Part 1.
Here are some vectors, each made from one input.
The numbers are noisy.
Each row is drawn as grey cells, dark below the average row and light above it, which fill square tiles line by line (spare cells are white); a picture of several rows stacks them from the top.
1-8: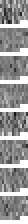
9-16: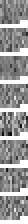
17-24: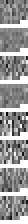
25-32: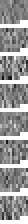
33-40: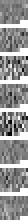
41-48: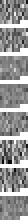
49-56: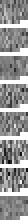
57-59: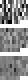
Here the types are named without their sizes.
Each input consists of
either a fixed value, or three true/false values.
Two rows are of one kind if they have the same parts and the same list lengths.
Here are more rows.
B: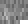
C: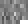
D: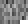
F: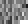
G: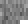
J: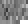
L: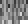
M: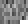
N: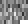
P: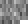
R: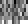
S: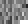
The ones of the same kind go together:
B, C, F, G, J, L, N, P, R, S
D, M

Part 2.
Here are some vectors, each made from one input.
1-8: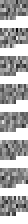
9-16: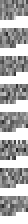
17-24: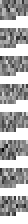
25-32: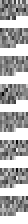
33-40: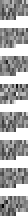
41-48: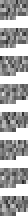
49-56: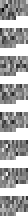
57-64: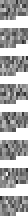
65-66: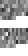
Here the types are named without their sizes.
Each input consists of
four true/false values.
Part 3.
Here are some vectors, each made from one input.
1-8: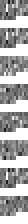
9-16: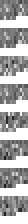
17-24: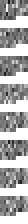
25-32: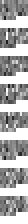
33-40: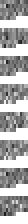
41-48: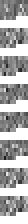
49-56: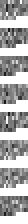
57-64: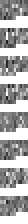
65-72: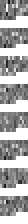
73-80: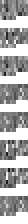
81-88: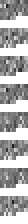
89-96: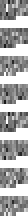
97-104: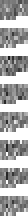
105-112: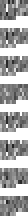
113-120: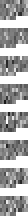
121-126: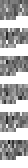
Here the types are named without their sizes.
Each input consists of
either a fixed value, or three true/false values.
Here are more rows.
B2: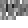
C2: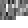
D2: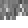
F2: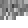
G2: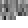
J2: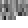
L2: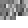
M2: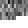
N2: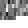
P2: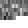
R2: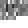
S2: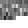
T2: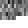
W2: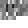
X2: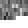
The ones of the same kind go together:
B2, C2, D2, F2, G2, J2, L2, N2, P2, R2, S2, W2, X2
M2, T2

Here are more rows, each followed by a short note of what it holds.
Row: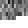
a fixed value
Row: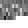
three true/false values
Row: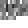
three true/false values
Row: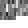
three true/false values
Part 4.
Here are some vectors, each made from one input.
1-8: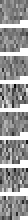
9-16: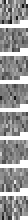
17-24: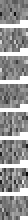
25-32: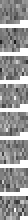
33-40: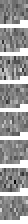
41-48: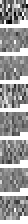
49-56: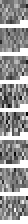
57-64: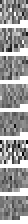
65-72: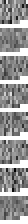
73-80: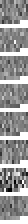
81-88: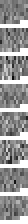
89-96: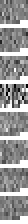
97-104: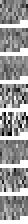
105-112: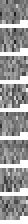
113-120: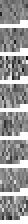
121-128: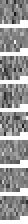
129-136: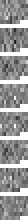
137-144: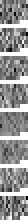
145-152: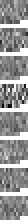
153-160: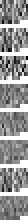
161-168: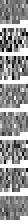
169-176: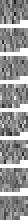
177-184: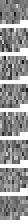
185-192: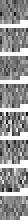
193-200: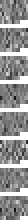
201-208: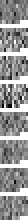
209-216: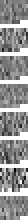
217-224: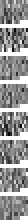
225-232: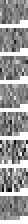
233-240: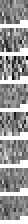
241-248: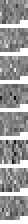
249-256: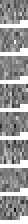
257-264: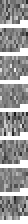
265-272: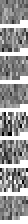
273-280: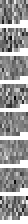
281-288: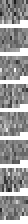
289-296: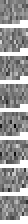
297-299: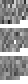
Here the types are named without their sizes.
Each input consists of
either a fixed value, or five true/false values.
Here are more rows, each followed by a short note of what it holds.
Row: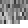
five true/false values
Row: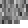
five true/false values
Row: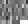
five true/false values
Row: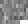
five true/false values
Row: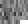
five true/false values
